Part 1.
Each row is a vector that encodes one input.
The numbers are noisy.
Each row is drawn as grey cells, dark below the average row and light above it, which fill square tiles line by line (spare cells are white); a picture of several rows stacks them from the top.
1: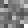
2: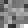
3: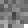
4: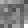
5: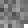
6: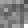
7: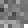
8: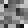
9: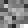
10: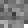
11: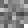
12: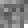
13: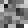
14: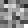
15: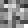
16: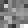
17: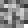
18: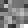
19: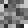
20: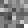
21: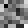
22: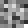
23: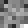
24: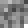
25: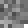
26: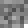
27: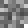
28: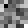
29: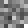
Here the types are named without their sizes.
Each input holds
a point on a line.
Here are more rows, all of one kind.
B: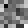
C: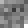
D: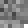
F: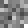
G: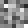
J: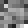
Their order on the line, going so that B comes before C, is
B, F, C, D, J, G.
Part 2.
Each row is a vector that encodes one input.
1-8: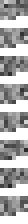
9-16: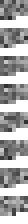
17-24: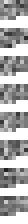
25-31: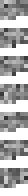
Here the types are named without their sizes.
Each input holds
three true/false values.
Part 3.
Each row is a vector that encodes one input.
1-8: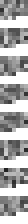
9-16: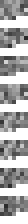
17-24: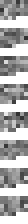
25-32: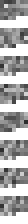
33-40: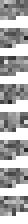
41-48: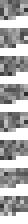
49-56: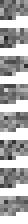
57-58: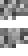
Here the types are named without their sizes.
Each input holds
three true/false values.
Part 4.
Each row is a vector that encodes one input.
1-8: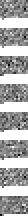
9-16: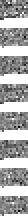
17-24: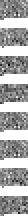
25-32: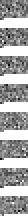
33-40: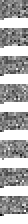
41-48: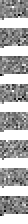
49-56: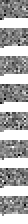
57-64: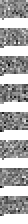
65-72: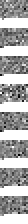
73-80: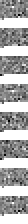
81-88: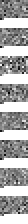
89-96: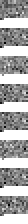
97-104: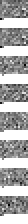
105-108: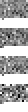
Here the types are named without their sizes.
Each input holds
either a point on a circle, or a fixed value.
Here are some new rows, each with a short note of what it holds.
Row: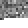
a point on a circle
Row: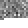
a point on a circle
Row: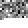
a fixed value
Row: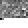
a point on a circle
